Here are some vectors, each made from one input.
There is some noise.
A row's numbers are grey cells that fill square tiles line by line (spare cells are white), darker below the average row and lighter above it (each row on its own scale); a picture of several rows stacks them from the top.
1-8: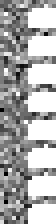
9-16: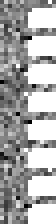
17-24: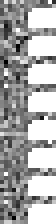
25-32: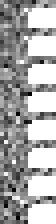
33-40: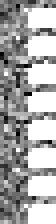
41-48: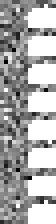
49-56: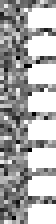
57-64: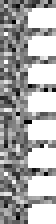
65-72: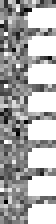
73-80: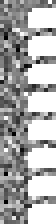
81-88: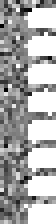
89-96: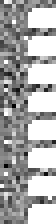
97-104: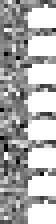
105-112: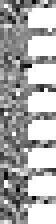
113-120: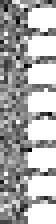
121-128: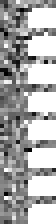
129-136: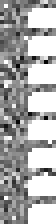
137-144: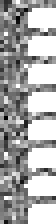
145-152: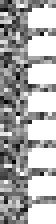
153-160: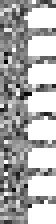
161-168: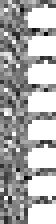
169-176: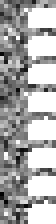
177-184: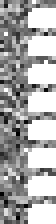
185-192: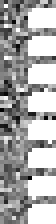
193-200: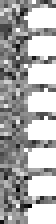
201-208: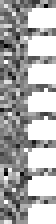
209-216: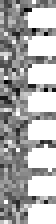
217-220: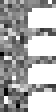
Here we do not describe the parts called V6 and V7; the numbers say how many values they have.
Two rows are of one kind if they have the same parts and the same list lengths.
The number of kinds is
3.
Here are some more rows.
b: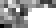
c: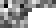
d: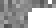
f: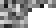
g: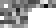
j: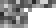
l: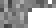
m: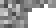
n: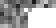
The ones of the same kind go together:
b, c
d, f, l, m
g, j, n

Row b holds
four true/false values and a value of V6.
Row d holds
a value of V6 and a value of V7.
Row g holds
a node of each of two 9-node trees.
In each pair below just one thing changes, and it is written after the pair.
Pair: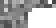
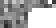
one of the four true/false values
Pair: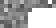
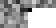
the value of V6
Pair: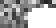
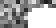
one of the four true/false values
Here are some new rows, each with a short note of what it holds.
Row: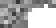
a value of V6 and a value of V7
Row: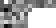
a value of V6 and a value of V7
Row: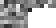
a value of V6 and a value of V7
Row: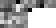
a value of V6 and a value of V7
